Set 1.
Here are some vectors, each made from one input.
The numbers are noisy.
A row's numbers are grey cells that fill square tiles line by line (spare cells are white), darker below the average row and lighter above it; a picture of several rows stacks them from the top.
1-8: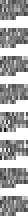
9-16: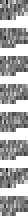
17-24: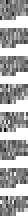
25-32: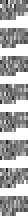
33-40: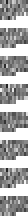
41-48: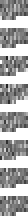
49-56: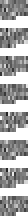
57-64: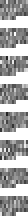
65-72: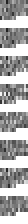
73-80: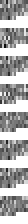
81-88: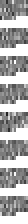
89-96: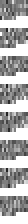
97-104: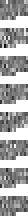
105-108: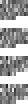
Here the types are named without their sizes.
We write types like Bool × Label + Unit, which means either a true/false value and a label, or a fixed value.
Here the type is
Label + Line.
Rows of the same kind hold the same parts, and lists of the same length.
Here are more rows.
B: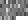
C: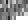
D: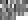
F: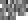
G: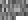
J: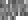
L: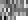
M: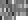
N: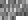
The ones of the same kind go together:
B, G, J, N
C, D, F, L, M

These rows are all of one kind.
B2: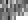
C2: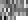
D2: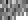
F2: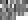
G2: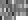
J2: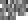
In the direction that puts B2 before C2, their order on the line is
J2, F2, B2, D2, G2, C2.
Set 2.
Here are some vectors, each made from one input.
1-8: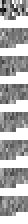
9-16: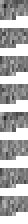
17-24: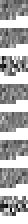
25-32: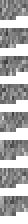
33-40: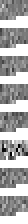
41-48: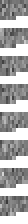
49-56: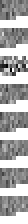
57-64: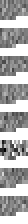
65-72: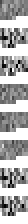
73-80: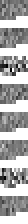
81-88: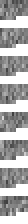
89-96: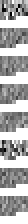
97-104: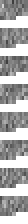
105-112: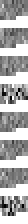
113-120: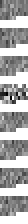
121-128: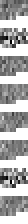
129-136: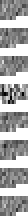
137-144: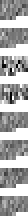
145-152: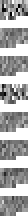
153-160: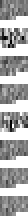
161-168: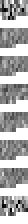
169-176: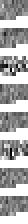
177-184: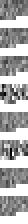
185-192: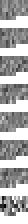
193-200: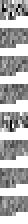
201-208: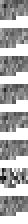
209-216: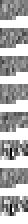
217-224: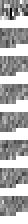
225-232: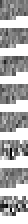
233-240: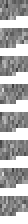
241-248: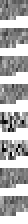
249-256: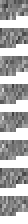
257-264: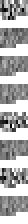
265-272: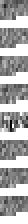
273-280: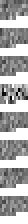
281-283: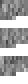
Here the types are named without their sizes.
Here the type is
Bool × Bool × Bool × Bool + Label.
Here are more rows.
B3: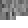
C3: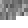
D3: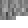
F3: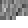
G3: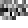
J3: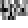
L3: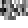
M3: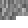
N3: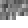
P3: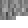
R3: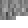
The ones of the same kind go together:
B3, C3, D3, F3, M3, N3, P3, R3
G3, J3, L3

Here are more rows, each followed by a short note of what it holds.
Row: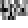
a label
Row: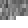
four true/false values
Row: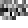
a label
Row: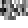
a label
